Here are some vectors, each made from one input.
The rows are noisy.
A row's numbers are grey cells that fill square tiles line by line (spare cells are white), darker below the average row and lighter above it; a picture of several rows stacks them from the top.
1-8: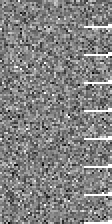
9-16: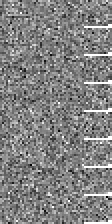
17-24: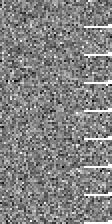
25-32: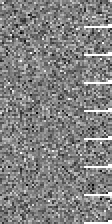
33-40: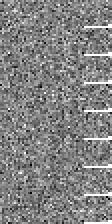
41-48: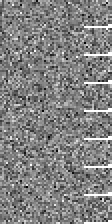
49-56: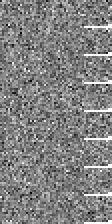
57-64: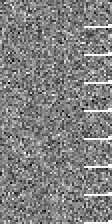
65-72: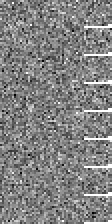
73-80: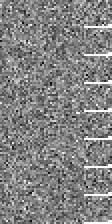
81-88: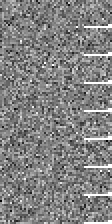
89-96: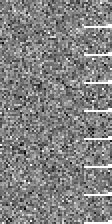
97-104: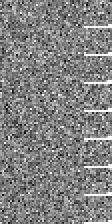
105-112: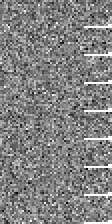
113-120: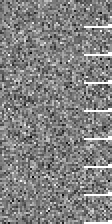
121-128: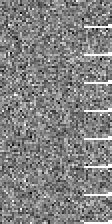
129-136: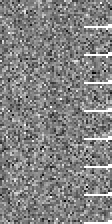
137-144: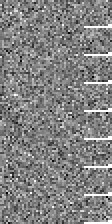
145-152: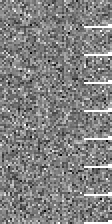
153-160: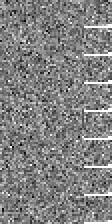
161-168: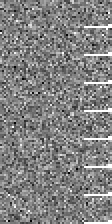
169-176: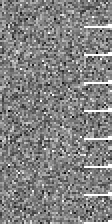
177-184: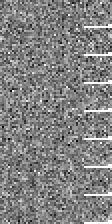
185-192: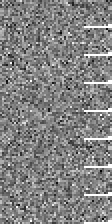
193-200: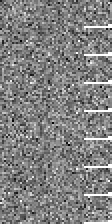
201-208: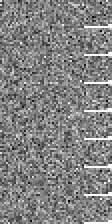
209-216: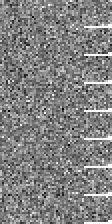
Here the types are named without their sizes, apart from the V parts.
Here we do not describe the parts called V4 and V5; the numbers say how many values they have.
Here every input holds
a point on a line, together with either a point on a circle, a true/false value and a value of V4, or a value of V5.
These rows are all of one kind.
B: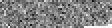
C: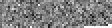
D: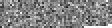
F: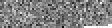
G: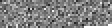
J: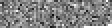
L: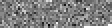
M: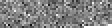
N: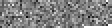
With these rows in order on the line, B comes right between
L and M.
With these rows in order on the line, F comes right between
G and M.
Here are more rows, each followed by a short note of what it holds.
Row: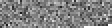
a point on a circle, a point on a line, a true/false value and a value of V4
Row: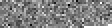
a point on a line and a value of V5
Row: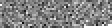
a point on a circle, a point on a line, a true/false value and a value of V4
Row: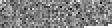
a point on a circle, a point on a line, a true/false value and a value of V4
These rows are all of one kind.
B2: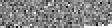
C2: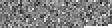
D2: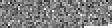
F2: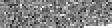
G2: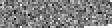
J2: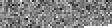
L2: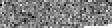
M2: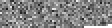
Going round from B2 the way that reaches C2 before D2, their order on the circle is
B2, J2, L2, C2, M2, G2, D2, F2.
